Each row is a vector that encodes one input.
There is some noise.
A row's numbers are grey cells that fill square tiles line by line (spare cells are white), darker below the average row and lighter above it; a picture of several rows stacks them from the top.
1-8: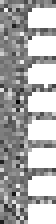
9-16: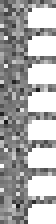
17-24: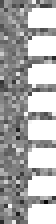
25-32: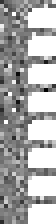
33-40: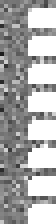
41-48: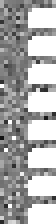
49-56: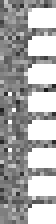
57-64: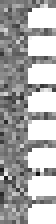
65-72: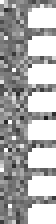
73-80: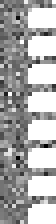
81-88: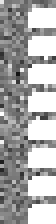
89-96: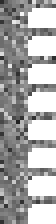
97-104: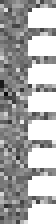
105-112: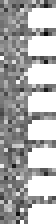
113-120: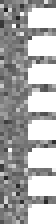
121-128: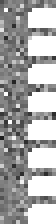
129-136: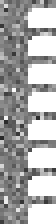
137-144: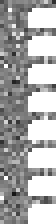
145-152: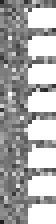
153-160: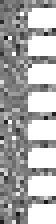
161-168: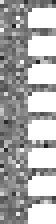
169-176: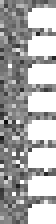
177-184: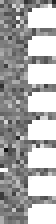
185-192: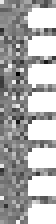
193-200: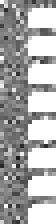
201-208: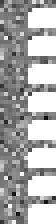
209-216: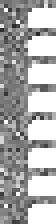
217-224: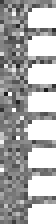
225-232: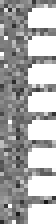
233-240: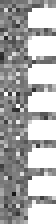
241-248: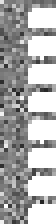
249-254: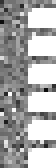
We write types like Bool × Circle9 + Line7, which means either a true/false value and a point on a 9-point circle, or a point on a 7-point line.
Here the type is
Bool × List3(Line4).
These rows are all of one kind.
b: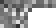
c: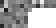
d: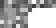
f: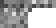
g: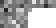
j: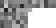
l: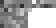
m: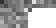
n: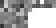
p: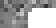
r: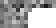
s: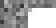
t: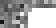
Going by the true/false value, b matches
d, f and m.
